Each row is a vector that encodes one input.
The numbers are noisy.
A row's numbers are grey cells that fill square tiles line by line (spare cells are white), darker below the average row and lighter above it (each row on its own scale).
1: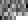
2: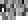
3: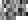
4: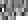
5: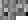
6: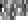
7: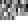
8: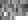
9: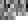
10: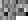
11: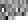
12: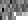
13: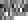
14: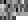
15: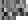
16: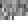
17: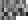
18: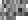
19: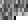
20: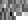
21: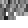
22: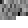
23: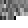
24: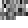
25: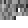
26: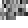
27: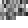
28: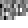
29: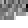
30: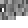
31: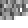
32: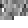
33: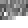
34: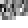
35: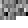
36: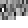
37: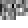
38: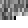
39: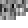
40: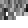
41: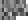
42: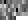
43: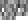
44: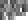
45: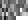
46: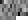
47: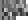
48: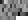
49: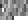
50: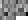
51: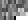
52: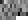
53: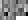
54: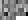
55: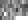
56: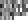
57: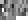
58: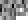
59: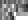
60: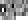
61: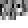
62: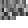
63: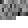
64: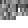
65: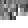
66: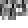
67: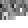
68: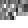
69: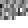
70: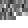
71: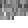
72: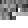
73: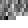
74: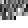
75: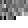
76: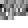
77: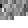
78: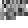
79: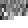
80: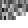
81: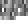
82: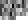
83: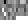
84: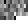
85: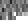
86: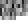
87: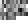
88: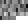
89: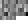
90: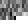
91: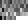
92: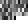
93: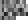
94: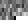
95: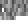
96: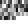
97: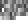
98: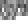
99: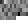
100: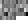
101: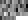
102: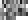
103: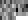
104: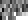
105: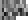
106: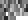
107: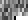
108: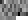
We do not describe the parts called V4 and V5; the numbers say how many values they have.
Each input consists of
either a point on a 6-point circle, a true/false value and a value of V5, or a value of V4.
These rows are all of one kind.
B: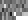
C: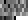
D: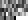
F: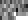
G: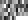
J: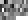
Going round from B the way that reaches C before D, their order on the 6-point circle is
B, F, G, C, J, D.
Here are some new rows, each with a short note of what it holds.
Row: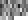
a point on a 6-point circle, a true/false value and a value of V5
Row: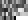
a point on a 6-point circle, a true/false value and a value of V5
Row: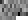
a value of V4
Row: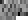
a value of V4
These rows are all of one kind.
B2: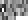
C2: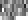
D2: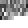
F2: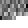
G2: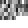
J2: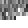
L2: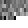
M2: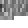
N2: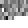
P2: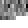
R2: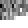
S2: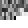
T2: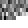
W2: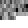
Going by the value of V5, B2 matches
C2, J2 and S2.
